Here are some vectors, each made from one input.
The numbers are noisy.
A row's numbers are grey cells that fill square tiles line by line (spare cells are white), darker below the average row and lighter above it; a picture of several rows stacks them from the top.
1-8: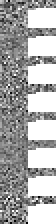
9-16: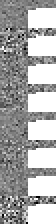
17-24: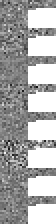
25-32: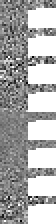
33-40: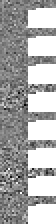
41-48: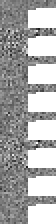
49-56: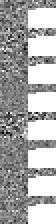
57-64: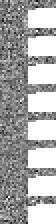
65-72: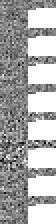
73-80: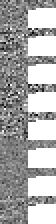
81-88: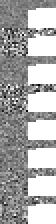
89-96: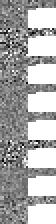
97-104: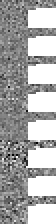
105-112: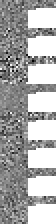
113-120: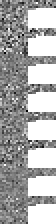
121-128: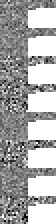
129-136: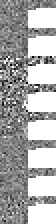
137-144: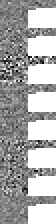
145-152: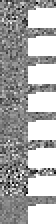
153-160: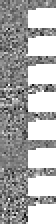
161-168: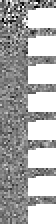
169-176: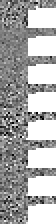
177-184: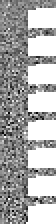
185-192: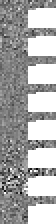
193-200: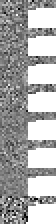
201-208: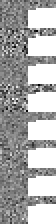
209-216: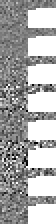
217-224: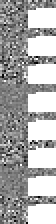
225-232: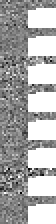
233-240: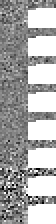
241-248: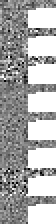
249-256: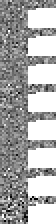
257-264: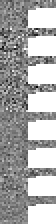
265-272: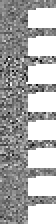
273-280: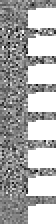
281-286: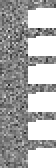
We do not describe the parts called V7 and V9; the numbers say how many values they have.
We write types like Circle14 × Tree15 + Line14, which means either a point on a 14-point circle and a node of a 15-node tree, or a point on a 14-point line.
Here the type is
(Circle10 × Line5 + V9) × V7 + Line8.
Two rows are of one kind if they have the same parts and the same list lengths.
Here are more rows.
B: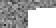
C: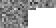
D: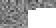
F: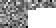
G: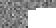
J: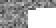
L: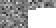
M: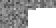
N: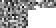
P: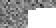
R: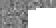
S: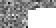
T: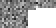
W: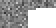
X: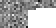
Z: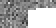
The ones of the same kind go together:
B, F, M, R, T, X, Z
C, D, G, J, L, P, S, W
N

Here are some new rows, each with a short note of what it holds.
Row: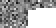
a point on a 10-point circle, a point on a 5-point line and a value of V7
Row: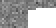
a point on a 10-point circle, a point on a 5-point line and a value of V7
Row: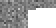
a point on a 10-point circle, a point on a 5-point line and a value of V7
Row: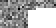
a point on an 8-point line
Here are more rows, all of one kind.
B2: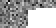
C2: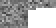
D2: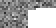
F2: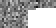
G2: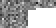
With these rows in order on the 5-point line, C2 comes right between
B2 and G2.
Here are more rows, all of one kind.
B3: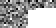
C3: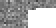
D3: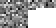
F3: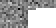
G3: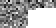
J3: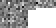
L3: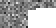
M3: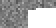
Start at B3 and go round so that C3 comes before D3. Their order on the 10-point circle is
B3, J3, F3, L3, C3, M3, G3, D3.
